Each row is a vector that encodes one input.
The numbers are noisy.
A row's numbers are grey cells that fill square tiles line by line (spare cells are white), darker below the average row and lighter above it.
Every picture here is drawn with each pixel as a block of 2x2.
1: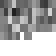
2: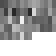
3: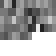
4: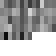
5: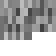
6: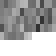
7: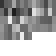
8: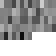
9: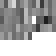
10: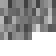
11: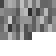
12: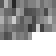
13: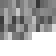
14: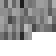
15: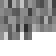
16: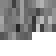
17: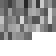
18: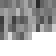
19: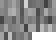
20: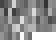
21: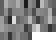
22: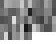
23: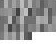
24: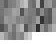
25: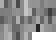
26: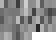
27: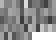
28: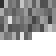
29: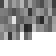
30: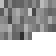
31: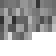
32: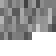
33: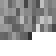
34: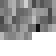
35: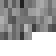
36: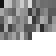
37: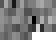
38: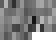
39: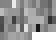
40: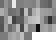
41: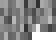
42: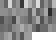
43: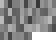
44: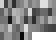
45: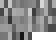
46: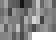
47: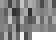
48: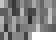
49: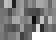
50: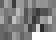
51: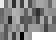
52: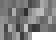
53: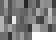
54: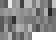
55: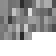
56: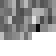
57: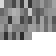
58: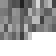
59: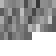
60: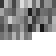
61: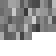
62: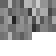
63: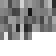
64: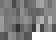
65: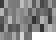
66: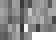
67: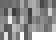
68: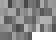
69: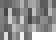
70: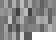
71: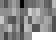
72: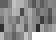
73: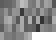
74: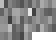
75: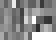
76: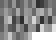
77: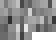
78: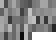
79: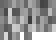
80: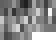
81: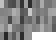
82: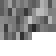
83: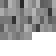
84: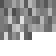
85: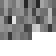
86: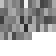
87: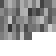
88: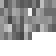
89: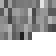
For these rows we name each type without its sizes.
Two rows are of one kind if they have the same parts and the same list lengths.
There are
2 kinds of row.
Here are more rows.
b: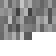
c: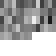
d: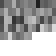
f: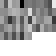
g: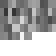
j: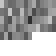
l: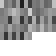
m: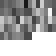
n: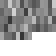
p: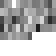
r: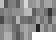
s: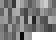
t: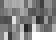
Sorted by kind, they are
b, g, j, m, t
c, d, f, l, n, p, r, s

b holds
a node of a tree and a true/false value.
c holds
a label and a true/false value.
